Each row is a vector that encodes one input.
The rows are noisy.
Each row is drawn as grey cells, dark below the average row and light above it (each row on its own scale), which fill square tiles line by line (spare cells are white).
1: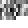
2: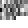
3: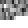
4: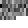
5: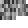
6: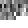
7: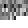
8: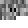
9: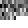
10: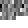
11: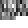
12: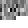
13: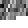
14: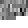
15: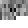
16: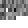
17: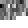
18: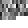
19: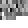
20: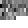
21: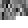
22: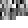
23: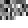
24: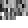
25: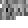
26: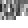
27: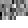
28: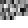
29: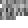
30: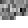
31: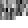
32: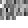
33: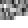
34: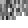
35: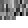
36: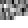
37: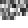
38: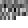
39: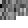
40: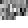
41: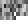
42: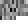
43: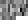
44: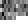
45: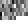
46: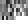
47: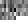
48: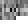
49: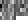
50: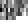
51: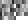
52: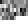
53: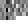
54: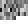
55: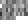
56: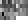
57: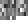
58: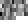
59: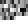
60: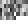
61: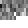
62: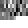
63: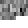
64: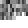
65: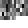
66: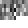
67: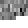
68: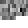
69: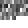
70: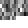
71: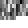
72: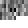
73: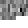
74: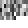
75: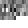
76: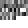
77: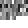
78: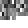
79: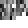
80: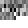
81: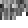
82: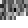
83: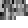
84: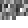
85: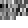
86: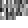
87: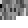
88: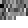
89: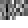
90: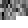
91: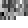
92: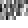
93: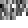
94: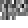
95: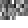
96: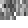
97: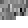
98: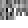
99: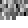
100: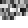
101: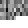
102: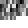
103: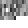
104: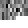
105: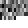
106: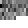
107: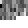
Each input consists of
either a point on a 5-point line, or a point on a 9-point line and three true/false values.
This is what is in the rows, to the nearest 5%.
About 15% of them hold a point on a 5-point line. The rest hold a point on a 9-point line and three true/false values.
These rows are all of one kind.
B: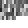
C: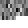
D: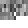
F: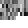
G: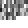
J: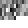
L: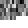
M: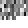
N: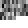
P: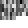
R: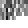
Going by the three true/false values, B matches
G, L and P.
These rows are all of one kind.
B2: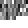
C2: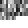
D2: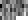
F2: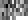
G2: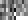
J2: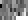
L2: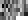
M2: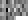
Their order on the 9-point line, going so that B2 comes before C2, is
D2, M2, J2, B2, F2, G2, L2, C2.
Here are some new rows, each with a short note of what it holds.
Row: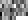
a point on a 9-point line and three true/false values
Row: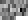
a point on a 5-point line
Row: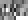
a point on a 9-point line and three true/false values
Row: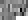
a point on a 5-point line
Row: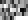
a point on a 5-point line
